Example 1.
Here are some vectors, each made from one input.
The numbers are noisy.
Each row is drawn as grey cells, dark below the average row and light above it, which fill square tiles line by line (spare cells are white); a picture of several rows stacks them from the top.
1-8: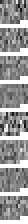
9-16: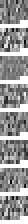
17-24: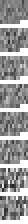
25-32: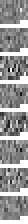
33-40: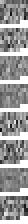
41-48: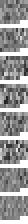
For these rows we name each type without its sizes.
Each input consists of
either a point on a circle, or a fixed value.
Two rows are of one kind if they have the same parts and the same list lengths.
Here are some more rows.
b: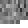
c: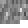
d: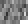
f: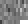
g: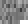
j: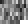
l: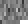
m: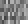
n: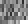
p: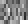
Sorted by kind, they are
b, c, d, f, j, l, m, n, p
g

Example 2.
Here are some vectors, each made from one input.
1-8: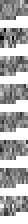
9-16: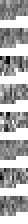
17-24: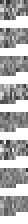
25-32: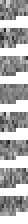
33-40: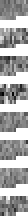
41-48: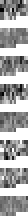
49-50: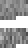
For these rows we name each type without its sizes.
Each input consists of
a point on a line.
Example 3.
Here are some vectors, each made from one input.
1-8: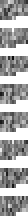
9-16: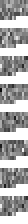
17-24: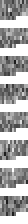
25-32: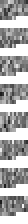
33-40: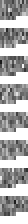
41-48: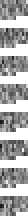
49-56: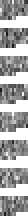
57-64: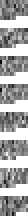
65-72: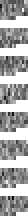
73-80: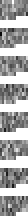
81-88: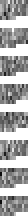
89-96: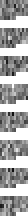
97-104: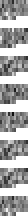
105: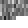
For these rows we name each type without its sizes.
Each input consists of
a point on a circle.
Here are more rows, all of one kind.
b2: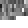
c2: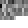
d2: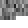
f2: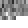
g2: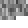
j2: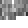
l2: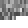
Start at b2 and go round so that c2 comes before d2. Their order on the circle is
b2, c2, d2, l2, j2, g2, f2.
